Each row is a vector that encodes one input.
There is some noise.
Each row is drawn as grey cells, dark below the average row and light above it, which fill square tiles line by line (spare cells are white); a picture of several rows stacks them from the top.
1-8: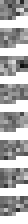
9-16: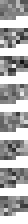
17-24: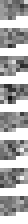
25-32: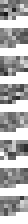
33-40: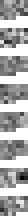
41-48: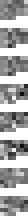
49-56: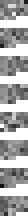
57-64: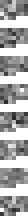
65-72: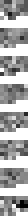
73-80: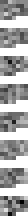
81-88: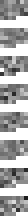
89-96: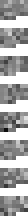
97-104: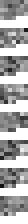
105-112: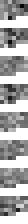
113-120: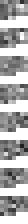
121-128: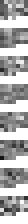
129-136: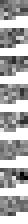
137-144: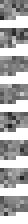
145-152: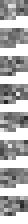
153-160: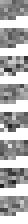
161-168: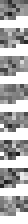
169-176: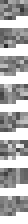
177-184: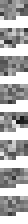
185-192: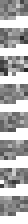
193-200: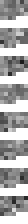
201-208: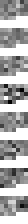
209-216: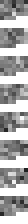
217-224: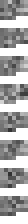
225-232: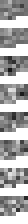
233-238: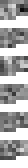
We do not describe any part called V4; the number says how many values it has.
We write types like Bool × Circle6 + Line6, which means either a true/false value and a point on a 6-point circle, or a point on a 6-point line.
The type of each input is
Bool × Bool × Bool + Circle6 × (Line10 + V4).
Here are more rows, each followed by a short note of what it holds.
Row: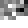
three true/false values
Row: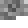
a point on a 6-point circle and a point on a 10-point line
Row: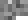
a point on a 6-point circle and a value of V4
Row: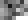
a point on a 6-point circle and a value of V4
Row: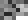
three true/false values
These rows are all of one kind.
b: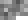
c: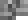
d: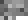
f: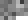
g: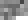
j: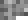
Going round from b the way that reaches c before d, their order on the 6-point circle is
b, c, j, d, f, g.
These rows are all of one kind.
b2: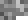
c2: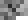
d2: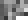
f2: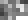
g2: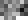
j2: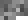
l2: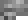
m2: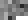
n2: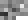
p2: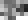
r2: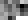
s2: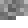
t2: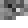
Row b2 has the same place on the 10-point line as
l2 and s2.
